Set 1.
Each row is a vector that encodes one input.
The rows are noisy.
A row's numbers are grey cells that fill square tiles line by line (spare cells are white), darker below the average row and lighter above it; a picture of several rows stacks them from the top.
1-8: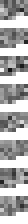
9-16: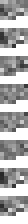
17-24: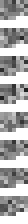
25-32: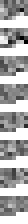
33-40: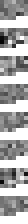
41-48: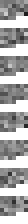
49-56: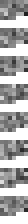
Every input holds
either one of 8 labels, or a point on a 5-point line.
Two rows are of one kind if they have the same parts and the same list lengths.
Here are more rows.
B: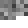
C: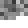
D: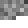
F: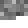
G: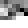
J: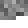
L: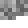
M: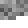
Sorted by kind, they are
B, C, G
D, F, J, L, M

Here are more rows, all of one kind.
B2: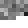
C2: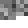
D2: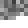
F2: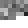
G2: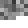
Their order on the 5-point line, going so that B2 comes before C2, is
B2, F2, C2, G2, D2.
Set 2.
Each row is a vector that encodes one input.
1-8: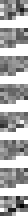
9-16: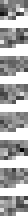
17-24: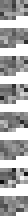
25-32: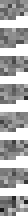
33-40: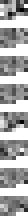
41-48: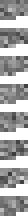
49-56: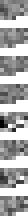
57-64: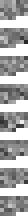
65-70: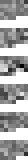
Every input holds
either one of 8 labels, or a point on a 9-point line.
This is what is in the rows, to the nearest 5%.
About 55% of them hold one of 8 labels. The rest hold a point on a 9-point line.
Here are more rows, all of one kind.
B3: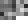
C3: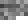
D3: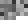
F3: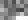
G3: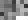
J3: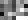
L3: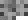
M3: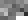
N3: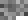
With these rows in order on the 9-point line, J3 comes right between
B3 and M3.
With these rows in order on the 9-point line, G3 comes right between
B3 and F3.
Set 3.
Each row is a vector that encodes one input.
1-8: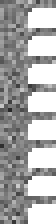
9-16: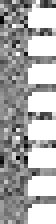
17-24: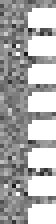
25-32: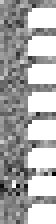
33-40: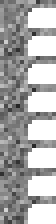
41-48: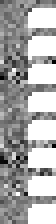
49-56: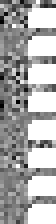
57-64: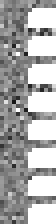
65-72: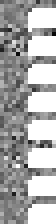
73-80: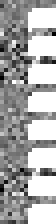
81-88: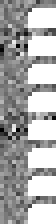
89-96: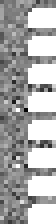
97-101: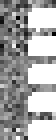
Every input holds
a true/false value, together with either a point on a 10-point circle, or a fixed value.
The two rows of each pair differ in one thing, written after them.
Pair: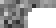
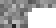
the place on the 10-point circle
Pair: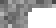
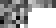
the true/false value
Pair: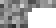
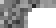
the place on the 10-point circle
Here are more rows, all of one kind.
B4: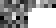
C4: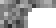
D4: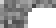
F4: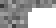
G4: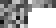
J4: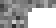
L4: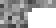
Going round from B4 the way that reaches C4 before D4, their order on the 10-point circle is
B4, C4, D4, G4, F4, J4, L4.
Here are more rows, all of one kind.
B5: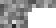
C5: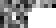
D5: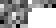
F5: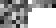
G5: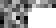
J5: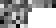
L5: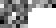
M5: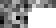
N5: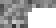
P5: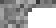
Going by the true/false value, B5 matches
N5 and P5.
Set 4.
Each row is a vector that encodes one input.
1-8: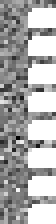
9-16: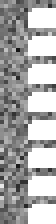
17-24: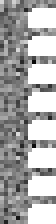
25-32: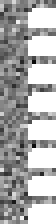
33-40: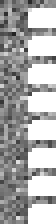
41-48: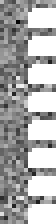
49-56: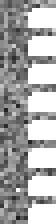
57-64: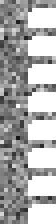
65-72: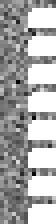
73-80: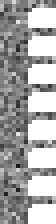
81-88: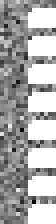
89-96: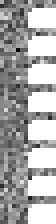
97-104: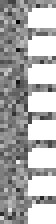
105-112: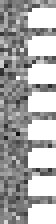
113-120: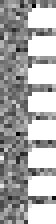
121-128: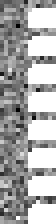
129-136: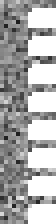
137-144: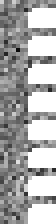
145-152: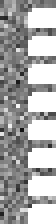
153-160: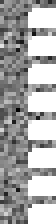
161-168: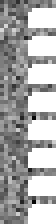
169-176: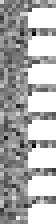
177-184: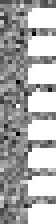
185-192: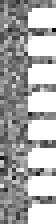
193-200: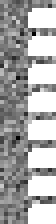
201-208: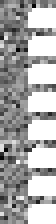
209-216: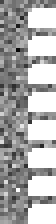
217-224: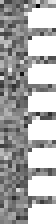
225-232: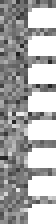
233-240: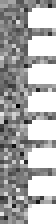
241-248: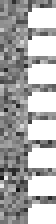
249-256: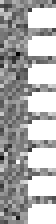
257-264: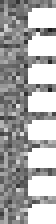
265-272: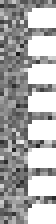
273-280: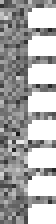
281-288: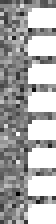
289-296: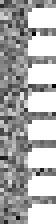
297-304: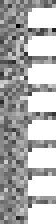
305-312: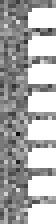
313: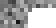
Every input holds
either a fixed value, or a node of an 18-node tree, or four true/false values.
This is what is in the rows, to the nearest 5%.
A few of them hold a fixed value. About 30% of them hold a node of an 18-node tree. The rest hold four true/false values.
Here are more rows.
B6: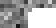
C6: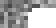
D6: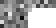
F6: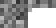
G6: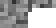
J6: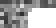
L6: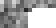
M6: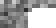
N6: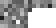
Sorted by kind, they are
B6, D6
C6, F6, G6, L6, M6, N6
J6

